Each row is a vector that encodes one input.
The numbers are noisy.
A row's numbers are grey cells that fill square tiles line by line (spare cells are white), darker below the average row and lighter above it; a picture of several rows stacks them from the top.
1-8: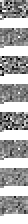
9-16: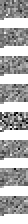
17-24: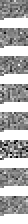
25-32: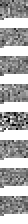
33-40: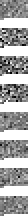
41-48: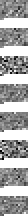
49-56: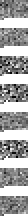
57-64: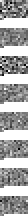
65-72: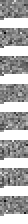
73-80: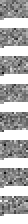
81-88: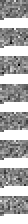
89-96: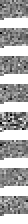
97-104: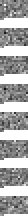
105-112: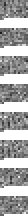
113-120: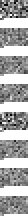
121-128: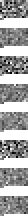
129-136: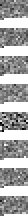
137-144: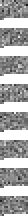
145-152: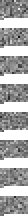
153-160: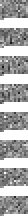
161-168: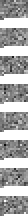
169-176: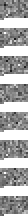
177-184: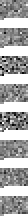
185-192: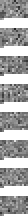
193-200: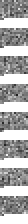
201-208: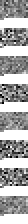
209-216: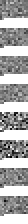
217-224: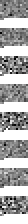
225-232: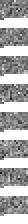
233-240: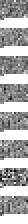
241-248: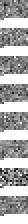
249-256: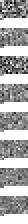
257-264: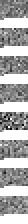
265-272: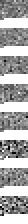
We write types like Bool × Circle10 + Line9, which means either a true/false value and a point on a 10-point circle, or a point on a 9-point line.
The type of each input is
Bool × Bool × Bool × Bool + Label5.
